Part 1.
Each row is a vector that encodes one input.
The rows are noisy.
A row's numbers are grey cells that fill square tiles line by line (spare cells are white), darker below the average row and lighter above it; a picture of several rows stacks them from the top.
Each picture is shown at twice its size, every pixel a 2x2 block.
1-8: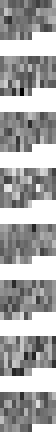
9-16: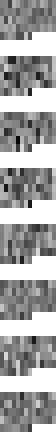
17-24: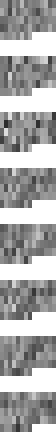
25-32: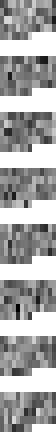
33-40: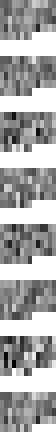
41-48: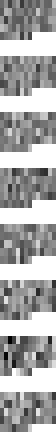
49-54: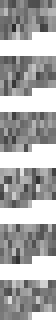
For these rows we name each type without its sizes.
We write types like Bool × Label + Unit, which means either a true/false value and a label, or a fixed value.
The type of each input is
Bool × Bool × Bool × Bool.
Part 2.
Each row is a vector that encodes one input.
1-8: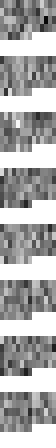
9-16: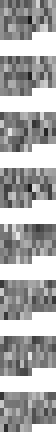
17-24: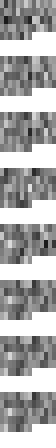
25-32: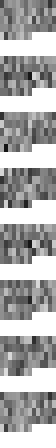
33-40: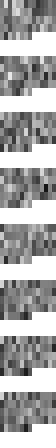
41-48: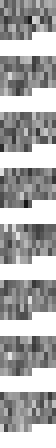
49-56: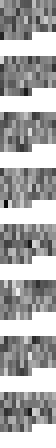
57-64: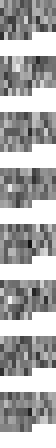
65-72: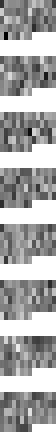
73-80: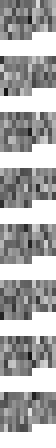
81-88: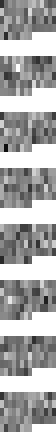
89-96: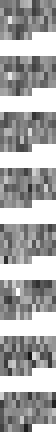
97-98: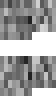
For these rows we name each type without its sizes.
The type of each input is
Line.
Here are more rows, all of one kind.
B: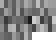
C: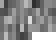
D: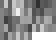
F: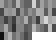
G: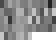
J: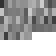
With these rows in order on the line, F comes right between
B and C.
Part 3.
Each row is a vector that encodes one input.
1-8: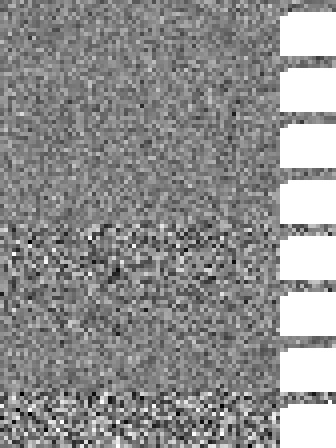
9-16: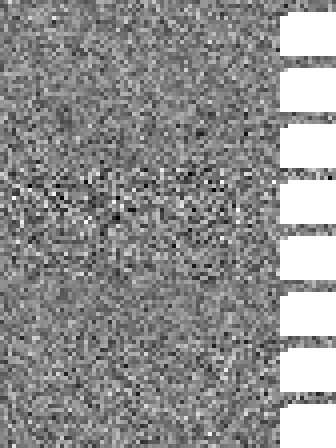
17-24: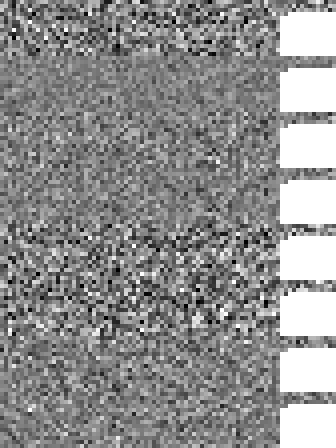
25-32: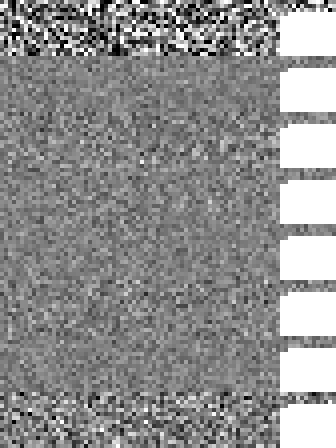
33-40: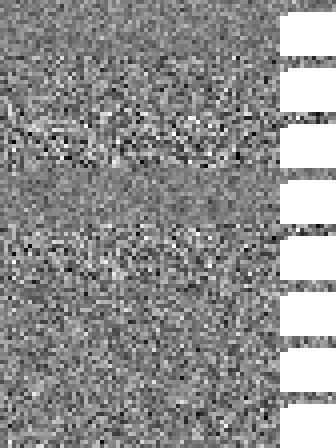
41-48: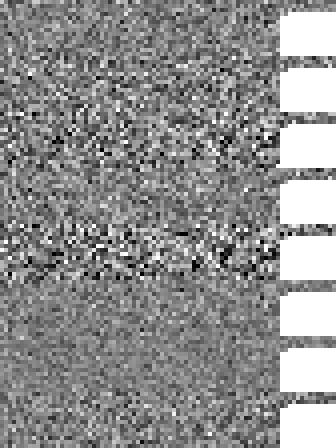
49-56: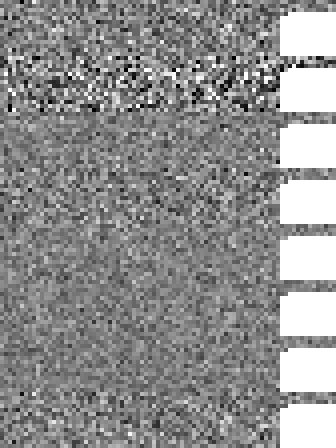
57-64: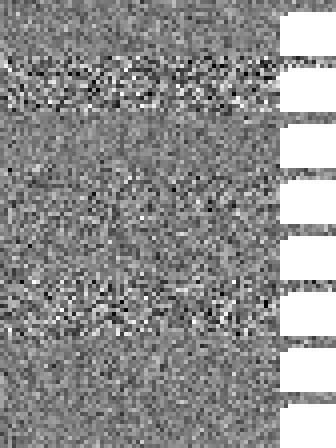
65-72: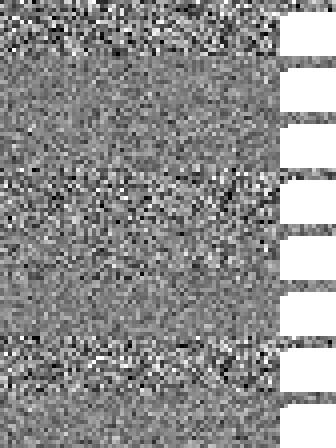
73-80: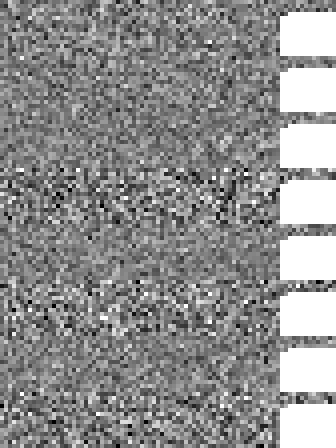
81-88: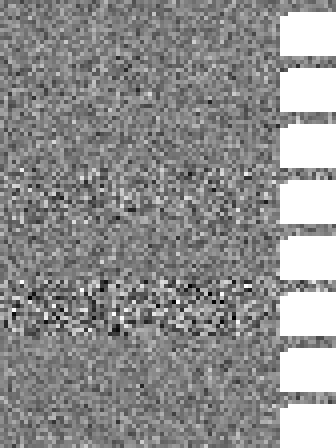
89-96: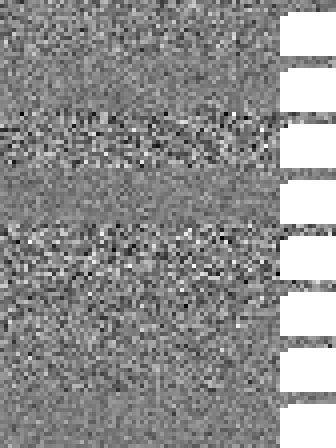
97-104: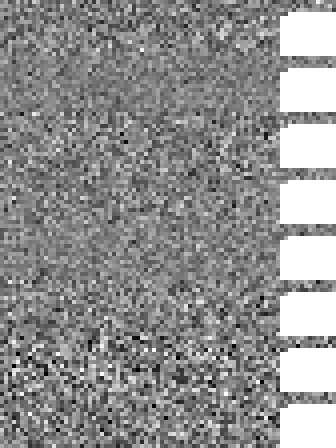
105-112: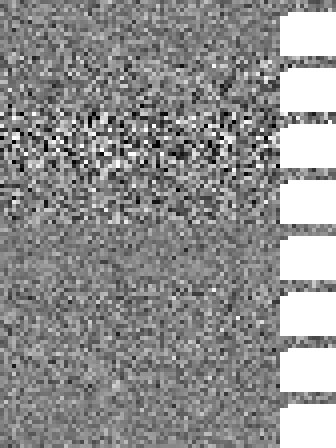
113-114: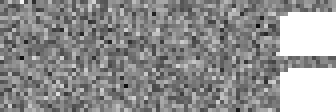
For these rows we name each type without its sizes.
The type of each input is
Circle.
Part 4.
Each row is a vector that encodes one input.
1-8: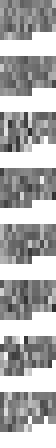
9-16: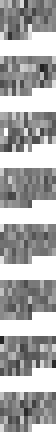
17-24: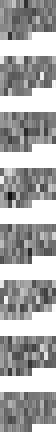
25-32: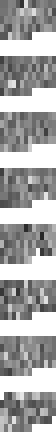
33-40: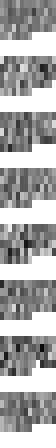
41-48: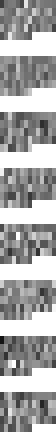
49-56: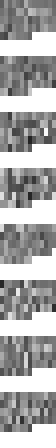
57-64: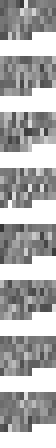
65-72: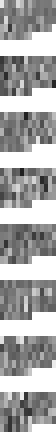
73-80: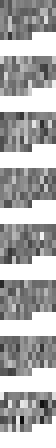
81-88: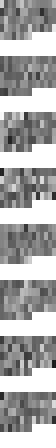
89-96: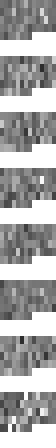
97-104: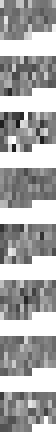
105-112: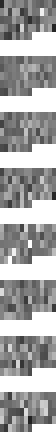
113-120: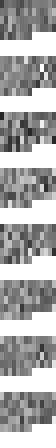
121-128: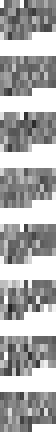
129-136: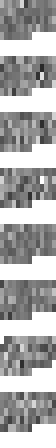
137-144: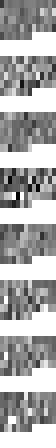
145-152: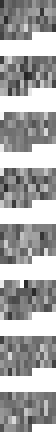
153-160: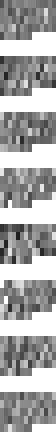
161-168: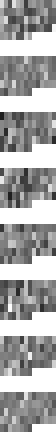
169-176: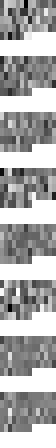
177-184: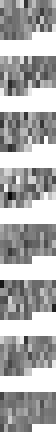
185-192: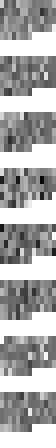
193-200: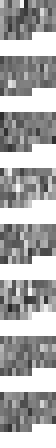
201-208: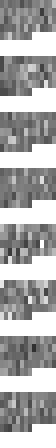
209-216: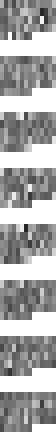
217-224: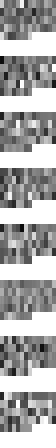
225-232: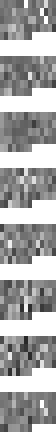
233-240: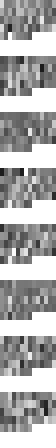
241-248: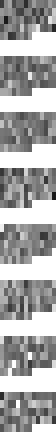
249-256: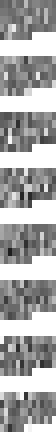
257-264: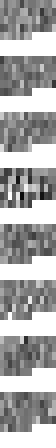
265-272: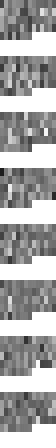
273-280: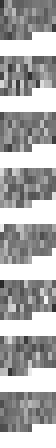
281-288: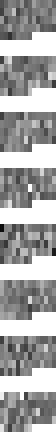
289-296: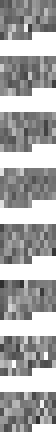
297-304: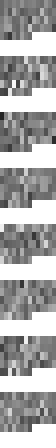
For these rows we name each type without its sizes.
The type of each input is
Bool × Bool × Bool × Bool.
